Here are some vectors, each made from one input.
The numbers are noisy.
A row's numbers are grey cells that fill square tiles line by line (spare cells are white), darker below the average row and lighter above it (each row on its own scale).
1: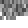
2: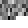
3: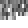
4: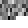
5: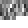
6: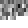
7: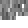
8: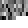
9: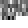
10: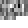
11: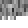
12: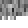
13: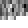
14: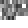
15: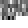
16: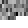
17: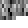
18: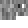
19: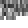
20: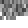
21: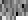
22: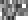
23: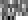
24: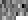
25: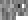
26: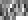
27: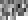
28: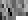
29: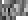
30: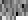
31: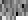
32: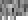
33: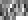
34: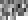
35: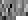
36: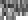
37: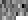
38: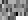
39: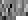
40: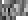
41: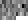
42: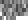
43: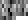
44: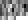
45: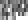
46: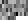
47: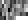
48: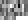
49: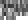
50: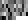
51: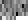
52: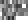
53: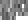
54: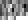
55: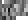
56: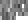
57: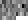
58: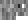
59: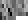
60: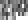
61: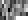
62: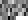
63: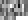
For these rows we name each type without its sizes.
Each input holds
either a label, or four true/false values.
